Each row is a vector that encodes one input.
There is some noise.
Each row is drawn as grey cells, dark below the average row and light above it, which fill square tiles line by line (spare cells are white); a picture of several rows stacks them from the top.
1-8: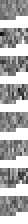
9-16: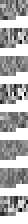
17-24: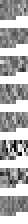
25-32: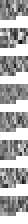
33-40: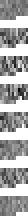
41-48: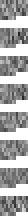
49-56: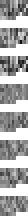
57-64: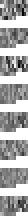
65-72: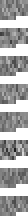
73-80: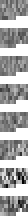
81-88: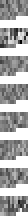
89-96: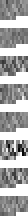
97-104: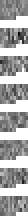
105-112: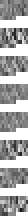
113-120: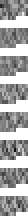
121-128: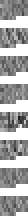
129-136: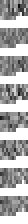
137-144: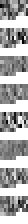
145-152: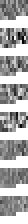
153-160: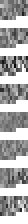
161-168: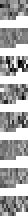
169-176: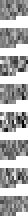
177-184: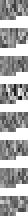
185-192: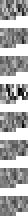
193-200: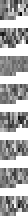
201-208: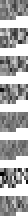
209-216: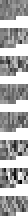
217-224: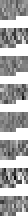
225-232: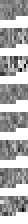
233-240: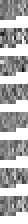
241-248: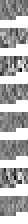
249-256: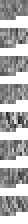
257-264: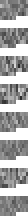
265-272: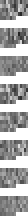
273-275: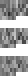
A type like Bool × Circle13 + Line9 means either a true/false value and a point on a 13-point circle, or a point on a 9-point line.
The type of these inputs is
Bool × (Line4 × Line6 + Unit) + Circle10.
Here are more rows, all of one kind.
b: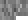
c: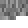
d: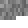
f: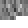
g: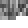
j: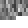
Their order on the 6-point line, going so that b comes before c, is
b, j, g, f, d, c.
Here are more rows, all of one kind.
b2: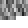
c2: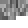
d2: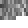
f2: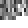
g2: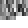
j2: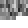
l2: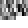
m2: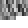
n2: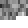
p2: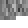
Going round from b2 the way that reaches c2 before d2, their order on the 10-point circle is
b2, m2, l2, c2, j2, f2, d2, n2, p2, g2.
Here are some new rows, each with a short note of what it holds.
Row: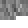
a true/false value
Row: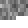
a true/false value
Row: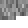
a point on a 10-point circle
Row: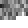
a point on a 10-point circle
